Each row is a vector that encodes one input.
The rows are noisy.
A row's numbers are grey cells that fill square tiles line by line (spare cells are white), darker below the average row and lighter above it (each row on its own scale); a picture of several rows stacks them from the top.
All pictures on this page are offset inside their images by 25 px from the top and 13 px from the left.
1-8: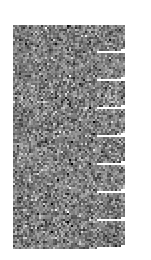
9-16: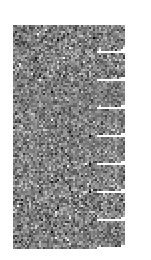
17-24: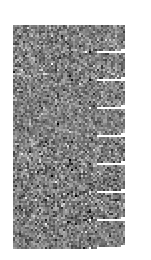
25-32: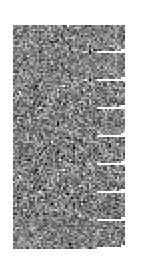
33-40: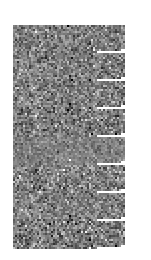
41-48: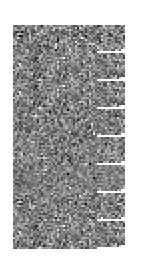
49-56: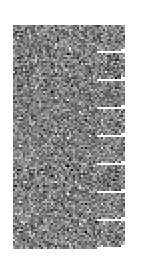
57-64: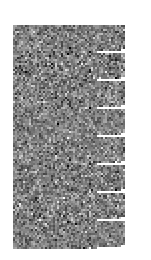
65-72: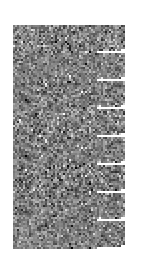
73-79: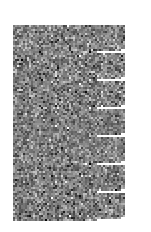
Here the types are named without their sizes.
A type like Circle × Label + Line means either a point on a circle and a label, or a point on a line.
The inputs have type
List(Line).
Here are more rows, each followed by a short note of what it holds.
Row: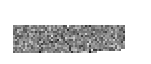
a list of one item
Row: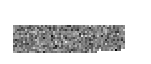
a list of two items
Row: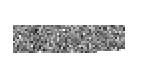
the empty list
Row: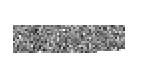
the empty list
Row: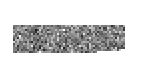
the empty list
